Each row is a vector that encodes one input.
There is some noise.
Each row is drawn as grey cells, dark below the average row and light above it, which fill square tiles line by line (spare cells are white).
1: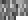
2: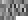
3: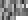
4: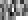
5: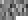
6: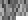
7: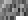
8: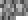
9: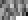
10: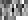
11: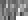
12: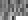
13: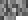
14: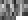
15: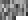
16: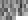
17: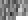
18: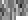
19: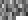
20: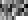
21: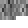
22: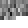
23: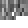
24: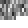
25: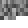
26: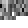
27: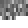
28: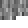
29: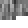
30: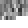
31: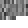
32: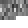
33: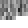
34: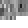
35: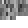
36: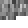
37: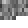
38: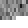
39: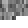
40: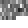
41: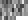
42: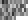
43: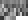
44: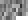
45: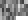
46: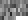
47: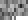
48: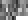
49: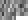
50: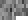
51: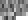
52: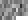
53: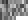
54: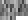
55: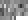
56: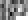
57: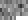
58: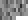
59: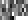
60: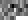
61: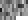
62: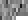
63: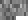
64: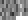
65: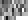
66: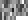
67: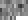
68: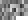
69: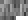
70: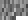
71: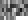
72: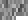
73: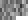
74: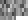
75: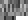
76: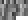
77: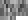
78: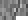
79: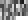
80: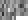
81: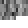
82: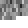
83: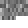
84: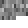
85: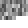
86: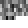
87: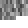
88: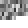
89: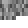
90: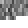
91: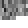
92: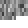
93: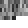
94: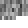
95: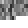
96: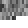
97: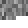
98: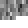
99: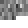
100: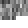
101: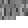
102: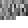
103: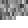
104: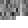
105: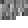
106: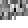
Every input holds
either two labels (each one of 8), or a point on a 9-point line.
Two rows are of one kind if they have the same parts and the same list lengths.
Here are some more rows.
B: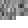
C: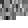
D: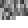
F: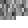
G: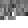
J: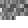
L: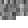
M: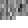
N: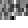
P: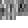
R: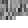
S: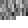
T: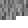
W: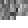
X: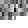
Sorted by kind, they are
B, F, M, P, R, X
C, D, G, J, L, N, S, T, W

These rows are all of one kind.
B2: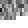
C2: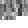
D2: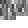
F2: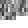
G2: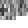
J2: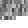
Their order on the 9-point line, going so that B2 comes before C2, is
D2, F2, G2, B2, C2, J2.
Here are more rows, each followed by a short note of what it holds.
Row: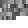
two labels (each one of 8)
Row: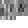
a point on a 9-point line
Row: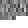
two labels (each one of 8)
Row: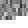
a point on a 9-point line
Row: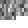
a point on a 9-point line
